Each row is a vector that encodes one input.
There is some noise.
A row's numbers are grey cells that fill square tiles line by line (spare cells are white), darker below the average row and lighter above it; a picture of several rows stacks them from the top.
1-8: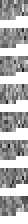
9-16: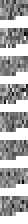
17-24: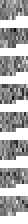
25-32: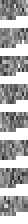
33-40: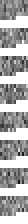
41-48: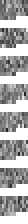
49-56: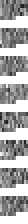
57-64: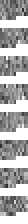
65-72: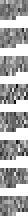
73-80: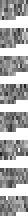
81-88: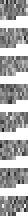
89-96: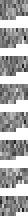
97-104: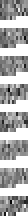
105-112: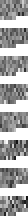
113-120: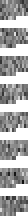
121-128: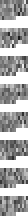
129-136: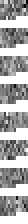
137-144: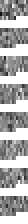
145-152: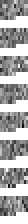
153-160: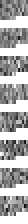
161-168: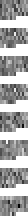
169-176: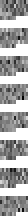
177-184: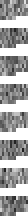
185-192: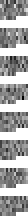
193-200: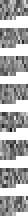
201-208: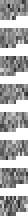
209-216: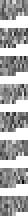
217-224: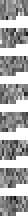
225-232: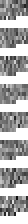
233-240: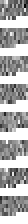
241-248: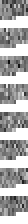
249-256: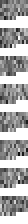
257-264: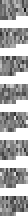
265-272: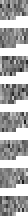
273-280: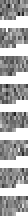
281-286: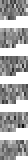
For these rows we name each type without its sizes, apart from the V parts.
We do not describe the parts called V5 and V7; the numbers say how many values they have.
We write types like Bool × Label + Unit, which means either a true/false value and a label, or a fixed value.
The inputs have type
Bool × Line + (Tree + V5) × V7.
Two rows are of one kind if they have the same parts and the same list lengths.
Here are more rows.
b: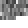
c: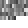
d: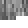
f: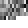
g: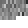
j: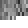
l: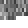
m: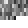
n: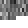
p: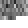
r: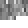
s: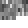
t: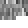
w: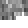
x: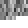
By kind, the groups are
b, c, f, l, m, n, p
d, r, s, t, w
g, j, x

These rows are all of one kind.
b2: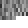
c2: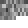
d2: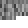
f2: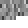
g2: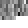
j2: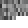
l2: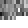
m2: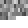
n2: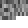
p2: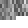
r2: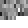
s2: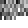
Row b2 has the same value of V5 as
d2, l2, p2 and s2.
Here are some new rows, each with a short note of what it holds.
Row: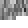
a node of a tree and a value of V7
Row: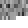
a value of V5 and a value of V7
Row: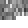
a node of a tree and a value of V7
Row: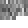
a node of a tree and a value of V7
